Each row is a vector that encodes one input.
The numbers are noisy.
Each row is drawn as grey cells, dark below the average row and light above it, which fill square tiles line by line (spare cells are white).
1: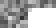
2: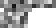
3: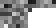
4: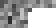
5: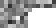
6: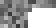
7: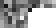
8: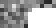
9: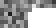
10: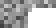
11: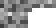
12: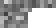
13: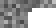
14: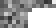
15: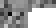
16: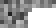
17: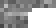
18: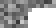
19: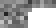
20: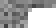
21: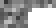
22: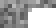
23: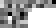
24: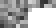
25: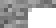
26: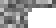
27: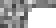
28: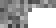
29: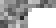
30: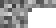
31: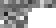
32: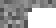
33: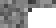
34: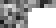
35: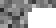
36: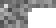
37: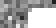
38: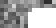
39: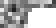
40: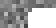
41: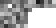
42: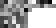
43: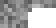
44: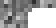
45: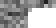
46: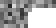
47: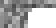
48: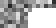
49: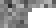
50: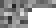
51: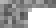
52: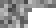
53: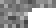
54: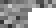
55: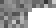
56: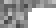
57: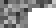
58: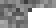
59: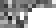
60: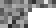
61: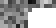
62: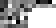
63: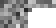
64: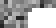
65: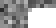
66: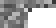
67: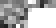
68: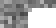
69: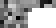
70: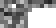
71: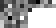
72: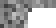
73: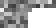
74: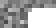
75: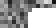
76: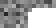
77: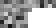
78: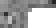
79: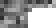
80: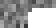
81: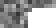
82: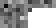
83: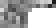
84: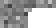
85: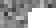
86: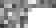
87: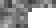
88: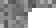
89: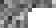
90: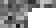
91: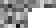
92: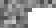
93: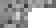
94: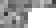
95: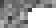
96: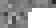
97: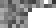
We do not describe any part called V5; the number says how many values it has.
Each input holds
three true/false values, together with either a point on a 4-point line, or a value of V5.
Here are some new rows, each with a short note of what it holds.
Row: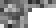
three true/false values and a value of V5
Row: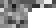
three true/false values and a value of V5
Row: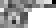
a point on a 4-point line and three true/false values
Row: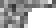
a point on a 4-point line and three true/false values
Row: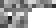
a point on a 4-point line and three true/false values
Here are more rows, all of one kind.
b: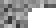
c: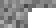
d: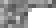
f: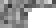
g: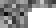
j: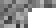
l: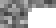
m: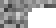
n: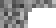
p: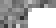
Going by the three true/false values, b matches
g, j, l and m.
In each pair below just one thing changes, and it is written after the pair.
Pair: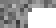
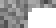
the place on the 4-point line
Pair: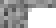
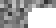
the place on the 4-point line
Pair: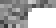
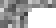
one of the three true/false values
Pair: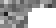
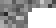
one of the three true/false values
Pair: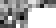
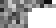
the place on the 4-point line
